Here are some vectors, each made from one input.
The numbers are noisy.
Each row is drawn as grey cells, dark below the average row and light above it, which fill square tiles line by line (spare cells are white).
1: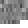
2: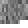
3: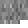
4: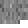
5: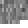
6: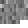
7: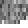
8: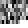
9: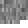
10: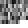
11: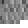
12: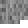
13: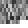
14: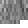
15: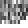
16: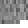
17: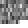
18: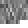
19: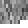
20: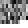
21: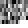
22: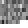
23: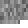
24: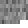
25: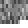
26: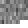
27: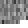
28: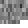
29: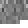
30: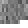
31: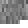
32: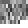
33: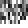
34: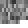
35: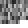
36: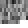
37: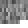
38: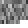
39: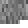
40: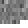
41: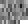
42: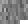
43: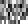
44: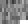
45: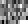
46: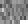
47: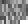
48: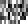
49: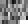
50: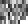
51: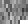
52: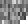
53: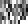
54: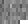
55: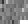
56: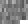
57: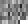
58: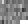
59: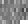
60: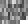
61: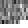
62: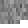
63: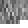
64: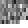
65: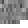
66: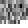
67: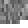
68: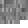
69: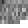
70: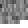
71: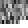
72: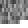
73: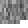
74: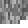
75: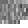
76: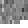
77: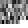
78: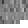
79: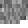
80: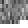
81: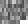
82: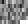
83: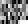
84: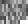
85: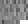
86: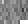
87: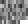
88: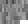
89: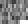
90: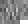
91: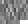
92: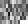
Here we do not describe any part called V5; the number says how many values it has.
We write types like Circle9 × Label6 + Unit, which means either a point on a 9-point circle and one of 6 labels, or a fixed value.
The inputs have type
(Bool × Bool × Bool + Line4) × V5.
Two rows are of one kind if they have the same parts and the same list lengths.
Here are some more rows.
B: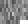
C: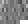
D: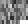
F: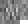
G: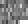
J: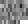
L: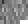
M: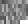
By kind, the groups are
B, C, F, G, J, L, M
D

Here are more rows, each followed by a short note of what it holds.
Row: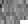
a point on a 4-point line and a value of V5
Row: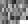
a point on a 4-point line and a value of V5
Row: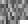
three true/false values and a value of V5
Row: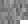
three true/false values and a value of V5
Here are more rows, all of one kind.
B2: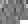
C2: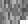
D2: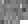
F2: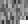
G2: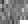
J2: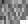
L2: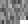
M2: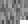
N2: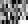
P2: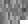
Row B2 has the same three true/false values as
C2, D2 and P2.
